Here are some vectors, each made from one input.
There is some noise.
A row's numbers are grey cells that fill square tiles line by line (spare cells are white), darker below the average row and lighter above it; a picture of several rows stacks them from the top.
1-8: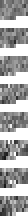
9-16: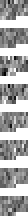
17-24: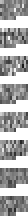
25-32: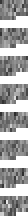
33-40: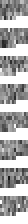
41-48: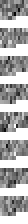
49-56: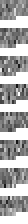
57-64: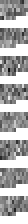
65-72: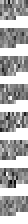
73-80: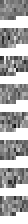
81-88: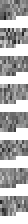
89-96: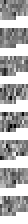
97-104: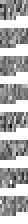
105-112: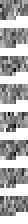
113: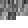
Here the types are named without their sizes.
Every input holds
a point on a line, together with either a point on a circle, or a point on a line.
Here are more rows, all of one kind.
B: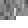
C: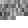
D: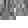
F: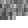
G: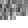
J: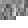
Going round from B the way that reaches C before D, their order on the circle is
B, J, G, F, C, D.
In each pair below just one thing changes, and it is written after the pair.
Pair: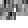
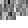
the place on the line
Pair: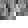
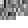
the place on the circle
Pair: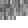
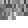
the place on the circle
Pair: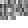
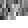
the place on the circle
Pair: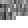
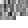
the place on the circle
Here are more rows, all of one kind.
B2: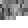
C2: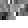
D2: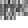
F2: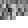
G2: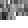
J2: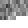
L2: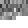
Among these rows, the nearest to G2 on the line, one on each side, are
C2 and F2.
